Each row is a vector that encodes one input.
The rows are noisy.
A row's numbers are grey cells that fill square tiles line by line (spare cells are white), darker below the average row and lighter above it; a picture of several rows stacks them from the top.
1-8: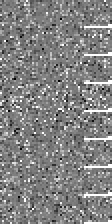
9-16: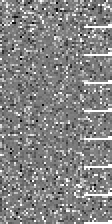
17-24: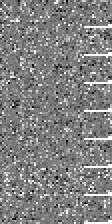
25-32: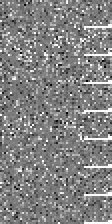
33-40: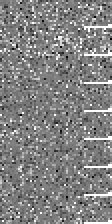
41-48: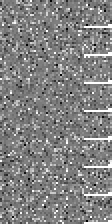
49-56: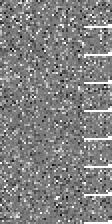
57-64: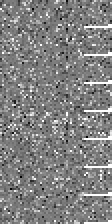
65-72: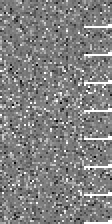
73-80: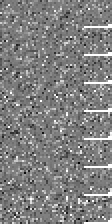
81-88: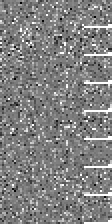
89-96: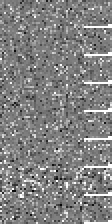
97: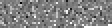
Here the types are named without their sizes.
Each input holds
a point on a line and a true/false value, together with either a point on a circle, or a fixed value.
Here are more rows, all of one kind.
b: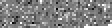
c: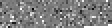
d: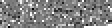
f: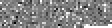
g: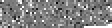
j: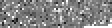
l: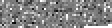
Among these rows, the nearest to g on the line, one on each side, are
d and j.
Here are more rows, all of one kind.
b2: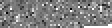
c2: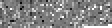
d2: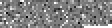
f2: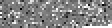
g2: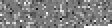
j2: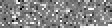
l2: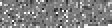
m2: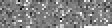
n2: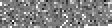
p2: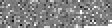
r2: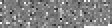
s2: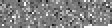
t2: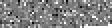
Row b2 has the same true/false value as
f2 and p2.
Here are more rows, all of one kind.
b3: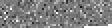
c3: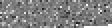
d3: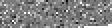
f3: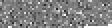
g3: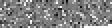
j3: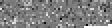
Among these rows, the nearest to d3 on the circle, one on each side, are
c3 and f3.
